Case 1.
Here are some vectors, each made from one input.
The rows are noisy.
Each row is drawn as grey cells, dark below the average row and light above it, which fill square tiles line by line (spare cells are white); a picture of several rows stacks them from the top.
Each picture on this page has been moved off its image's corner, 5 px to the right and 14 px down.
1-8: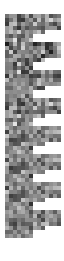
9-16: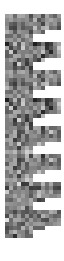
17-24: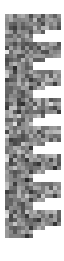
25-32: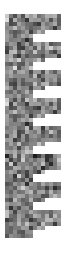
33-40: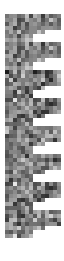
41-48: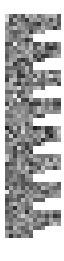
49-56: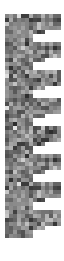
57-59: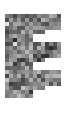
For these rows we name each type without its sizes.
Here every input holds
a node of a tree.
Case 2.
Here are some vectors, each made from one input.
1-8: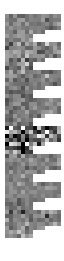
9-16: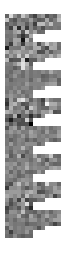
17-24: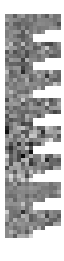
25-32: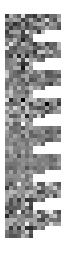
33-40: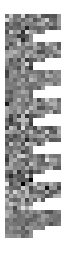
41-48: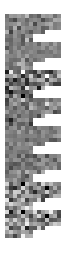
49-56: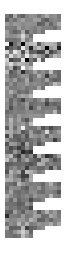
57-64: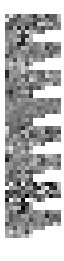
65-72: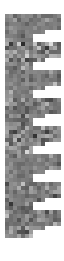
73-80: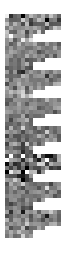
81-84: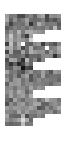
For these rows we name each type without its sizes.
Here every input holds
either a fixed value, or a point on each of two lines.
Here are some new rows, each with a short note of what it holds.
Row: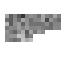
a point on each of two lines
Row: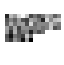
a fixed value
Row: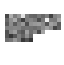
a point on each of two lines
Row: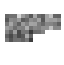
a point on each of two lines
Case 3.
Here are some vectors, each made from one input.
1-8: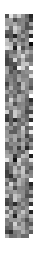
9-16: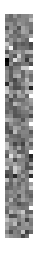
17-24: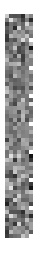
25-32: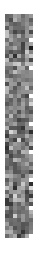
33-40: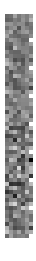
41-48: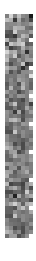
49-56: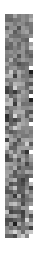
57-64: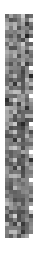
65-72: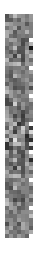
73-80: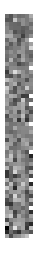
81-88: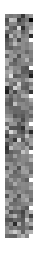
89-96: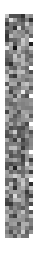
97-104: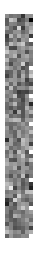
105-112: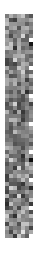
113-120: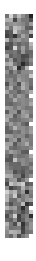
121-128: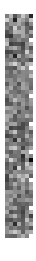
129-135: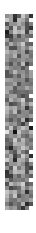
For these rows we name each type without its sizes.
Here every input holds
a point on a circle.
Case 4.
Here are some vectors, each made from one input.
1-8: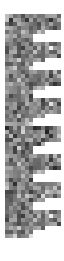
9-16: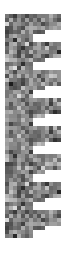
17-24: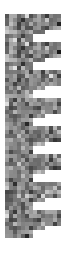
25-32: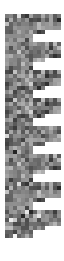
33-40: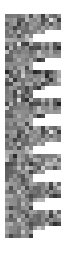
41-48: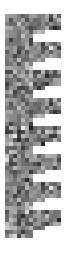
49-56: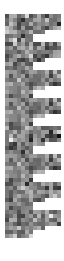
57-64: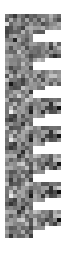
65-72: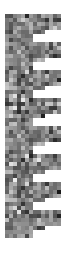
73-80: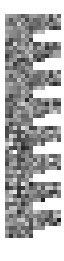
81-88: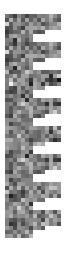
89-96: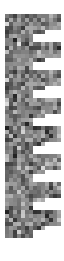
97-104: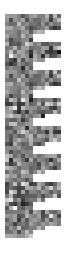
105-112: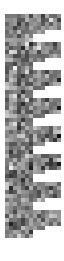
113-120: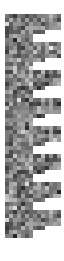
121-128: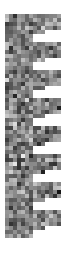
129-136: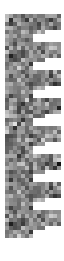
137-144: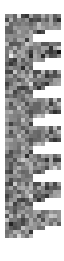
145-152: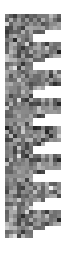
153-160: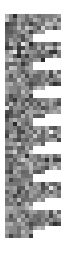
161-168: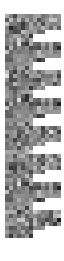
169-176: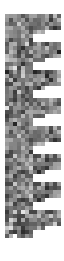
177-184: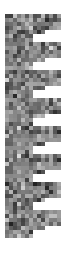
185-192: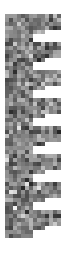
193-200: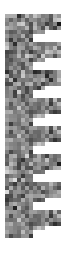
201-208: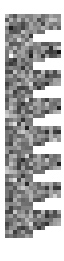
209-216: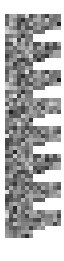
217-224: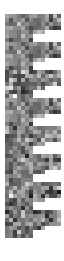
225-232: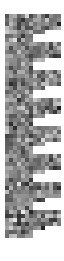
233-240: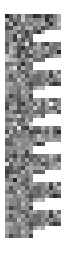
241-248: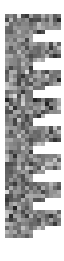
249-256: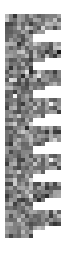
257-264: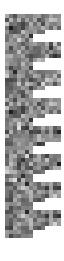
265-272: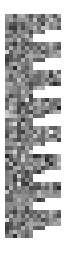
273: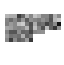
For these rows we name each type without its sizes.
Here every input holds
a node of a tree.
